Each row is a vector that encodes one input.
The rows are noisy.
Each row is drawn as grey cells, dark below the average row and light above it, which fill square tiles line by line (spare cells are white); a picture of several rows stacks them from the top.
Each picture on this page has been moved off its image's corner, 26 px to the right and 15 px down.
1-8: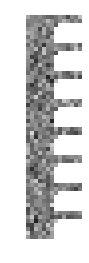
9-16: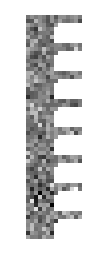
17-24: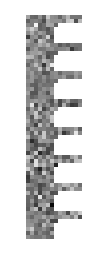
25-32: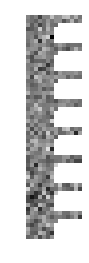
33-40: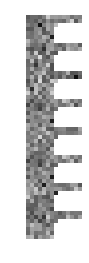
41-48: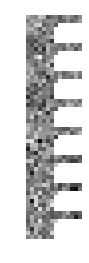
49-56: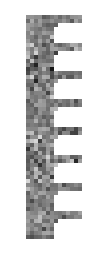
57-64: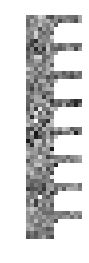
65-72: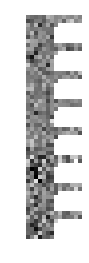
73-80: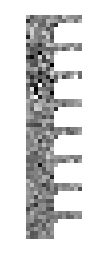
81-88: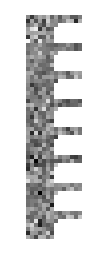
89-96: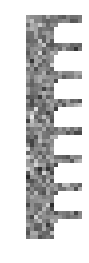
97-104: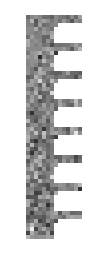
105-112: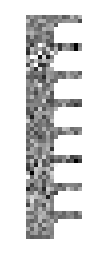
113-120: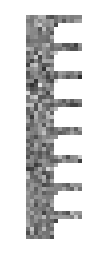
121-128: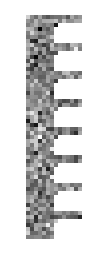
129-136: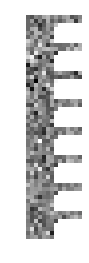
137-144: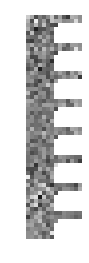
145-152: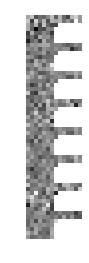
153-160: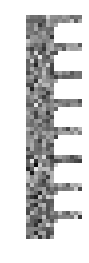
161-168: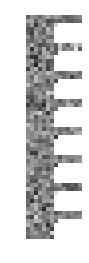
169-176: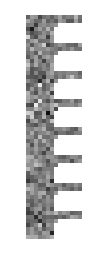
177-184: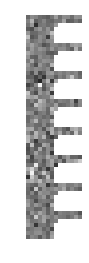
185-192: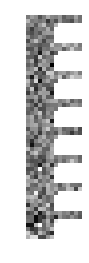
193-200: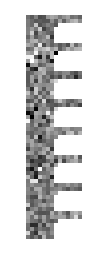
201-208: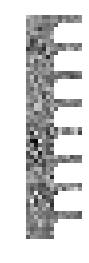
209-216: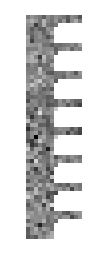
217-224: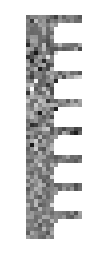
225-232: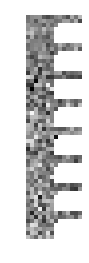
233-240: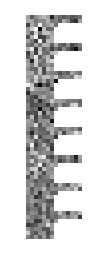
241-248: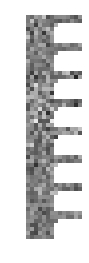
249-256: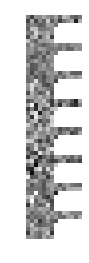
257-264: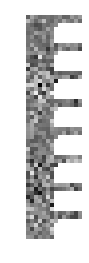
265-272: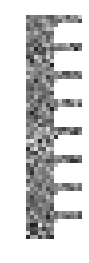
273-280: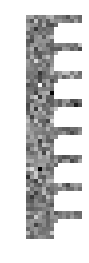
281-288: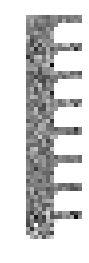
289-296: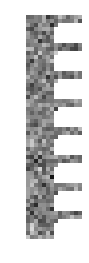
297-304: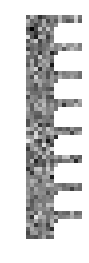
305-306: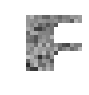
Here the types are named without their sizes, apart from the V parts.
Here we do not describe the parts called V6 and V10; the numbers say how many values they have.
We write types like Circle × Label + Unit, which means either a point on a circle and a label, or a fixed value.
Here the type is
(Label + (Tree + Unit) × V6) × V10.
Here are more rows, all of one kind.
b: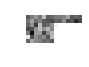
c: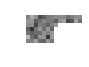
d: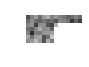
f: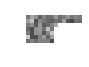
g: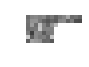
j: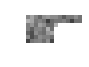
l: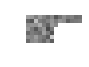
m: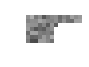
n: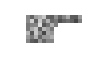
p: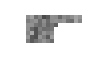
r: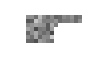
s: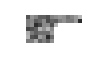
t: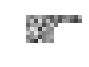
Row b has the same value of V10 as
f and j.
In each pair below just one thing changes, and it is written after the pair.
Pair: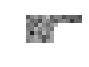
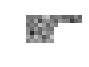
the node of the tree
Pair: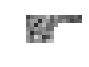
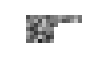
the value of V6
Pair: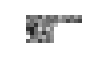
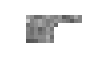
the value of V6
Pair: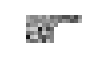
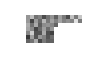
the value of V6
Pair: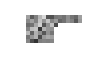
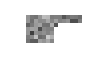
the value of V6
